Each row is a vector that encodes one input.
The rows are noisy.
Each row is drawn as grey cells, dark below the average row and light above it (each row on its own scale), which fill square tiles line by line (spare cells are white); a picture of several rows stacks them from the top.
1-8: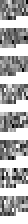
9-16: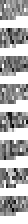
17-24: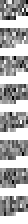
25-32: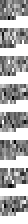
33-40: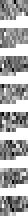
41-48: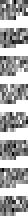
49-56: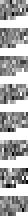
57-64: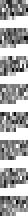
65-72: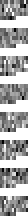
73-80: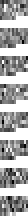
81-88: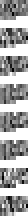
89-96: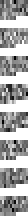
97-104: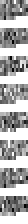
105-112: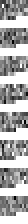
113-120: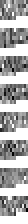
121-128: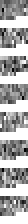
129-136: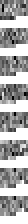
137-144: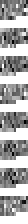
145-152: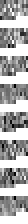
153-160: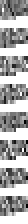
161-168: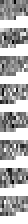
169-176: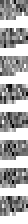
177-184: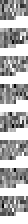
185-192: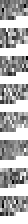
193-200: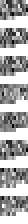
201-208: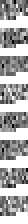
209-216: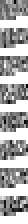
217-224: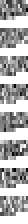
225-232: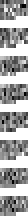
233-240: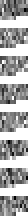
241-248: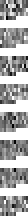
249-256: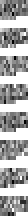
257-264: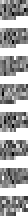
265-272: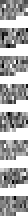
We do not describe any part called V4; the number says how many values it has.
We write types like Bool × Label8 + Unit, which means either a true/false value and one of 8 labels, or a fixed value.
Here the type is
List2(Line11 × V4).
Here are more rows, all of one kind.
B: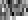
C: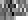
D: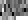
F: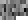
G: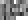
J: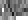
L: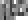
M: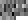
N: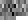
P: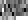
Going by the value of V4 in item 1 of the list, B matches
D, J and P.
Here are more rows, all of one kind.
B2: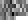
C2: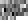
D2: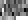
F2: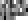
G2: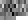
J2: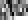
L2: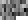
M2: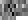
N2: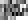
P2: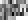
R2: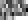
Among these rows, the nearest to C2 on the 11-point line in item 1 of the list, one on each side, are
L2 and M2.
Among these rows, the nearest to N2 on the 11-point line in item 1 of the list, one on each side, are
G2 and M2.
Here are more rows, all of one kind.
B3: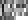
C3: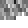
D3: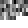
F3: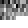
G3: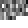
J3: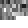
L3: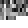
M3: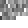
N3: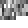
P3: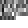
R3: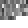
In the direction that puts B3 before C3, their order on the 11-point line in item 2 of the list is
L3, J3, G3, D3, R3, P3, F3, M3, B3, C3, N3.
